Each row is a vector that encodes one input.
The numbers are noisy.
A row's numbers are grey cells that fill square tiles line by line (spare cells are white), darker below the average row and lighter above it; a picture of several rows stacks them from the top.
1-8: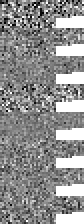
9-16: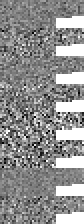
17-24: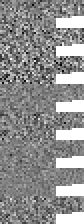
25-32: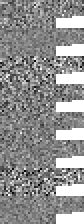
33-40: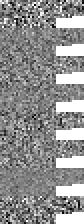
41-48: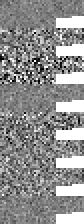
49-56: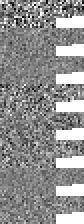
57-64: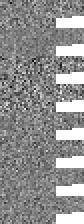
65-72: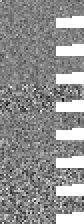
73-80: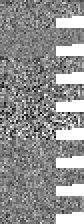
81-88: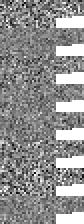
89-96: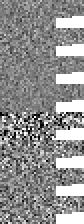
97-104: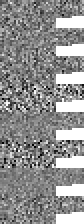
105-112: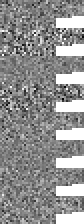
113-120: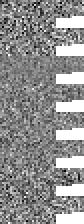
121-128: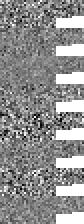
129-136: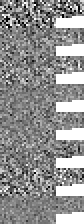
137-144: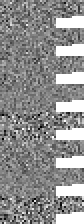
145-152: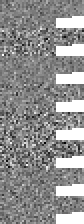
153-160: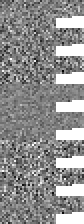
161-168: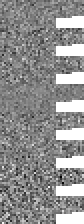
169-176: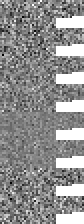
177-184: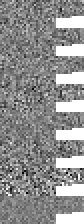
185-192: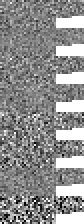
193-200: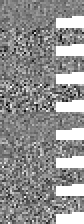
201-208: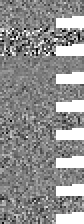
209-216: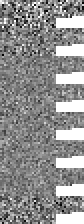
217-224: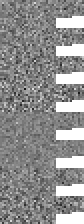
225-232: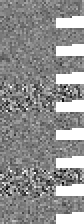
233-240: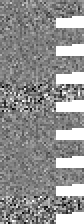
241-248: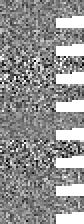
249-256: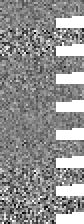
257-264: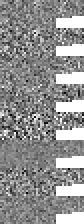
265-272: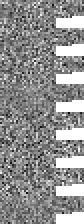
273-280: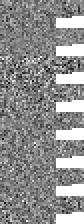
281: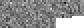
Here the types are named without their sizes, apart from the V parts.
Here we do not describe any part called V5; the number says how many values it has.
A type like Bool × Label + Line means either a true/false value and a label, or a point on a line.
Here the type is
Circle × (Circle + V5) × Line + Label.
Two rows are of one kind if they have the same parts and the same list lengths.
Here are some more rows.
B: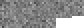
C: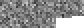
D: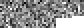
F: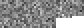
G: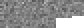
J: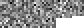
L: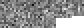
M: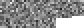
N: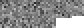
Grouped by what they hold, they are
B, C, F, J
D, G, N
L, M

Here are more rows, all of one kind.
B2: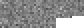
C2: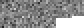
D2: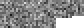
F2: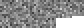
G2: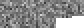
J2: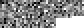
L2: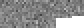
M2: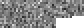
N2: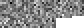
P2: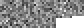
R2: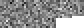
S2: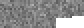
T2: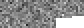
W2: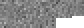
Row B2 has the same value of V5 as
L2, P2, R2 and S2.
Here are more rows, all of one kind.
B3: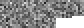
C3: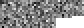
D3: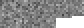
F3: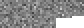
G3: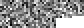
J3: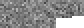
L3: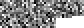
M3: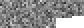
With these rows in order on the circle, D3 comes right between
L3 and M3.
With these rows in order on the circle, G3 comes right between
F3 and J3.
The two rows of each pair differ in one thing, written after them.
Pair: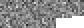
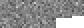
the place on the line
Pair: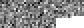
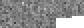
the place on the line
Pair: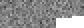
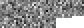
the place on the line
